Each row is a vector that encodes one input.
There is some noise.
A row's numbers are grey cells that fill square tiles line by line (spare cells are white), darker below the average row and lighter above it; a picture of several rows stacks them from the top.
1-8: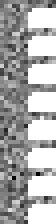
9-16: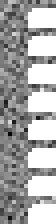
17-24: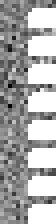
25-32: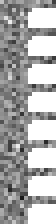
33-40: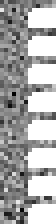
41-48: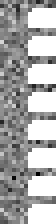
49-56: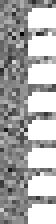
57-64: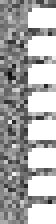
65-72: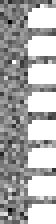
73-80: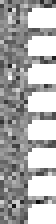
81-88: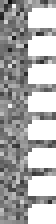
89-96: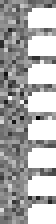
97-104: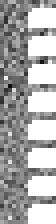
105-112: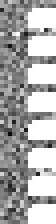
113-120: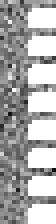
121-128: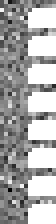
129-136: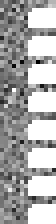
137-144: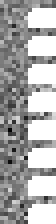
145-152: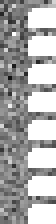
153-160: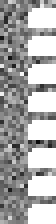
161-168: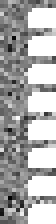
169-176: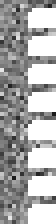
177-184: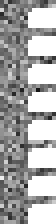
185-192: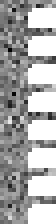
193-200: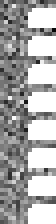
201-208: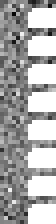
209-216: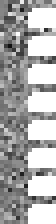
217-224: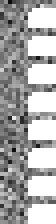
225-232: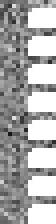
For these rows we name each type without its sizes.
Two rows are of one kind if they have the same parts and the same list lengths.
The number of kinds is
4.
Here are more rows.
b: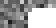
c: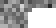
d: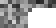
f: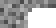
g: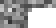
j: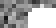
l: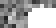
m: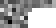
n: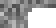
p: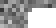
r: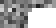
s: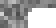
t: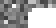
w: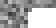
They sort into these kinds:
b, g, m, r, t
c, f, p
d, n, s, w
j, l

